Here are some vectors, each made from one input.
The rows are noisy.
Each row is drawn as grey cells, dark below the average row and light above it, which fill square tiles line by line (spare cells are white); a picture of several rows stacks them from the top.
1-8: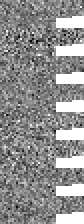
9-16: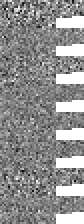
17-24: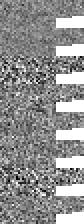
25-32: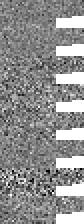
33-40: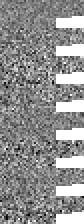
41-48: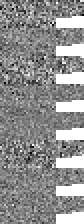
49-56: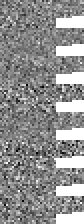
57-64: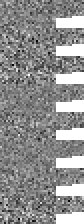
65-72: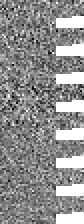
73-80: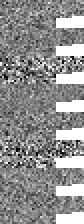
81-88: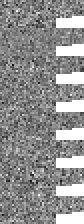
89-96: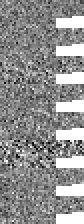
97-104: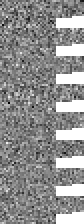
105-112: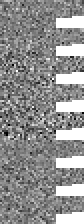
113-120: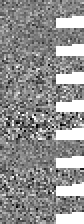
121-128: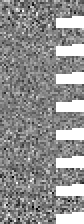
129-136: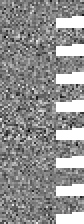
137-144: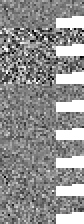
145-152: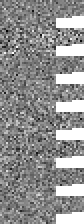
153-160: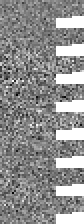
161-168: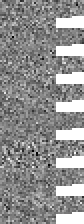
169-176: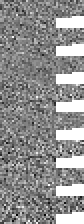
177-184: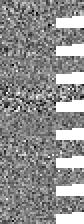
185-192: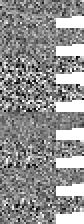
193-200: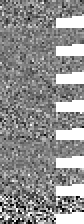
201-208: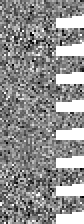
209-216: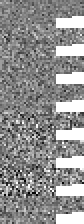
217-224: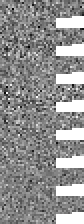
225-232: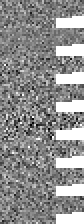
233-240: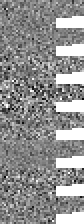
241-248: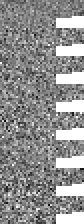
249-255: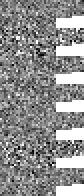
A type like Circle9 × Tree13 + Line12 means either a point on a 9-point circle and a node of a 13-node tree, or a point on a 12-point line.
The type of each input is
Circle14 × Line14 + Circle16.
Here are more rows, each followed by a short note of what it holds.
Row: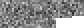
a point on a 14-point circle and a point on a 14-point line
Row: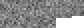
a point on a 14-point circle and a point on a 14-point line
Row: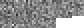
a point on a 16-point circle
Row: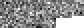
a point on a 16-point circle
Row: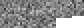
a point on a 14-point circle and a point on a 14-point line
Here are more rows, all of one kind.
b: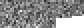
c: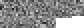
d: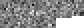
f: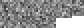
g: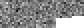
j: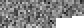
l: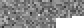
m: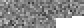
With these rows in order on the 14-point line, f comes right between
g and l.
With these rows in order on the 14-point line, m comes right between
c and l.
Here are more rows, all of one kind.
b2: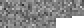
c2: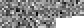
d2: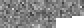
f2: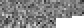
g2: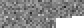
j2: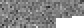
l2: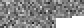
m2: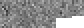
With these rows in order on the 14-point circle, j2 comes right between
b2 and f2.
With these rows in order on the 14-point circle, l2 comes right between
d2 and m2.
